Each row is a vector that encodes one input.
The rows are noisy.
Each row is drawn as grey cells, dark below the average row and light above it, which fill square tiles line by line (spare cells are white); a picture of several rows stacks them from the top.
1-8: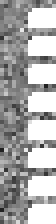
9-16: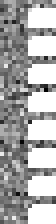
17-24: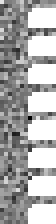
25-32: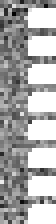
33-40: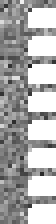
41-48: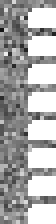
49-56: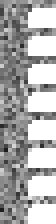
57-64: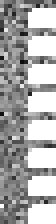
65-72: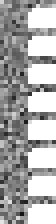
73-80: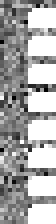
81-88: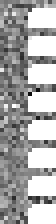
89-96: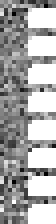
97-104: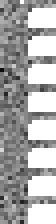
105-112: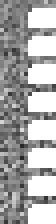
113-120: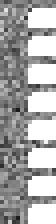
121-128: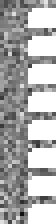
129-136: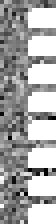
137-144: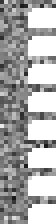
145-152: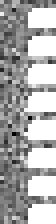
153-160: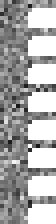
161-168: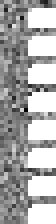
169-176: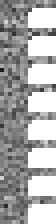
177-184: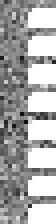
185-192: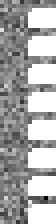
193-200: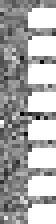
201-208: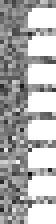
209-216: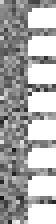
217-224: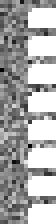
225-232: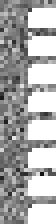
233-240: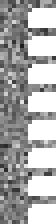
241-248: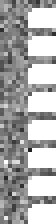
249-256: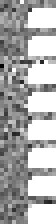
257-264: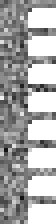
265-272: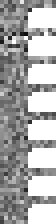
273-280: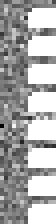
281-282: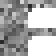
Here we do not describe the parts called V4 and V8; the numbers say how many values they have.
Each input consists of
a value of V4 and a value of V8, together with a list of up to two points on a 7-point line.
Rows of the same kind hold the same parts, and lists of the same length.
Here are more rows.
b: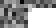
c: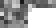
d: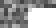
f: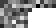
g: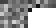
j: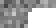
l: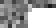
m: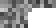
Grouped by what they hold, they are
b, c, d, l
f, g
j, m

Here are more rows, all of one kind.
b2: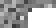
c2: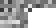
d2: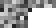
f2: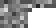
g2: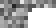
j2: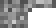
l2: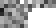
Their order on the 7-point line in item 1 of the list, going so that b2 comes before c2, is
d2, f2, b2, j2, g2, c2, l2.
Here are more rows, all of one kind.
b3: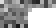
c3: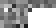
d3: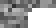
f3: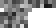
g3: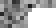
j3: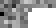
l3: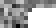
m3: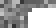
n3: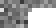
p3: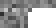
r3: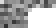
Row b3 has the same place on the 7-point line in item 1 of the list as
g3 and n3.
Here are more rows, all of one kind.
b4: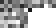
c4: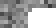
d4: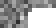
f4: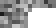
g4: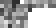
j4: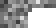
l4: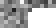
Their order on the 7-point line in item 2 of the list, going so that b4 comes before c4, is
j4, b4, l4, d4, g4, c4, f4.
